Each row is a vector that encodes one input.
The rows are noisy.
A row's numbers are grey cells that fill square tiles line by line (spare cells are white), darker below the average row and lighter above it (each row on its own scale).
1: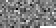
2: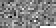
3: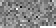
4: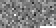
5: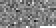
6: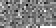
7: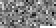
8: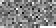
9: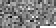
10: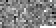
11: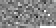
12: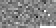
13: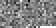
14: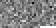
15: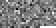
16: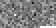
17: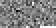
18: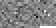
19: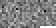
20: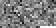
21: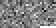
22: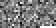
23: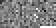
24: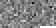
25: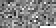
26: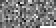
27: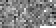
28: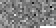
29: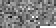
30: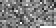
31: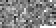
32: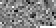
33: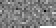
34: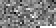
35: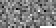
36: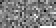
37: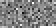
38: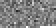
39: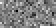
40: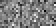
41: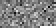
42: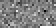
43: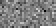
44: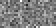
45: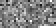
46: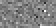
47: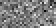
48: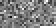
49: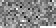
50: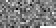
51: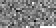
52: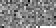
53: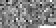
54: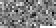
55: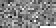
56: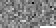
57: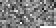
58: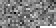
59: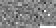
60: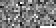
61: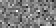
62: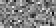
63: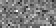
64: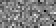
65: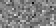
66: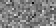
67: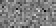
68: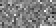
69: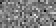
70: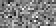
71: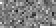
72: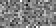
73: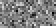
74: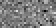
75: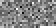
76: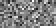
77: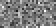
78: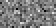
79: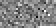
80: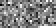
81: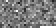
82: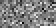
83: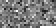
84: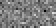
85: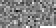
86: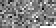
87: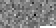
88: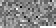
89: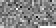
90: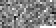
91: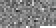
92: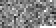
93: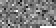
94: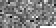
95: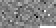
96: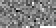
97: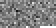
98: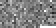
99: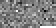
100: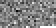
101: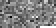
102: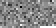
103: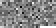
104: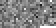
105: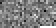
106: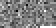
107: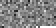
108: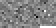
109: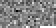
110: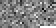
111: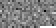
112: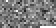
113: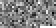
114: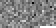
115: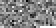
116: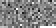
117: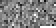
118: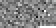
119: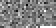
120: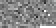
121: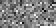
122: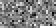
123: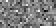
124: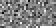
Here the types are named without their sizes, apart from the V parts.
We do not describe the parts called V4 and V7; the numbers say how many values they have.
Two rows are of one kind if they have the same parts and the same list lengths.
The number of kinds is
2.
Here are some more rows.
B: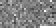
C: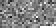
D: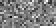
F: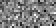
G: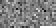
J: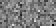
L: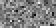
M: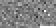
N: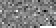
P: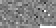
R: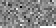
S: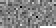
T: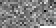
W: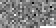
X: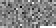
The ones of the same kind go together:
B, L, M, P, R, S, W, X
C, D, F, G, J, N, T

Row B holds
a true/false value, a value of V4 and a value of V7.
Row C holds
a point on a line, a true/false value and a value of V4.
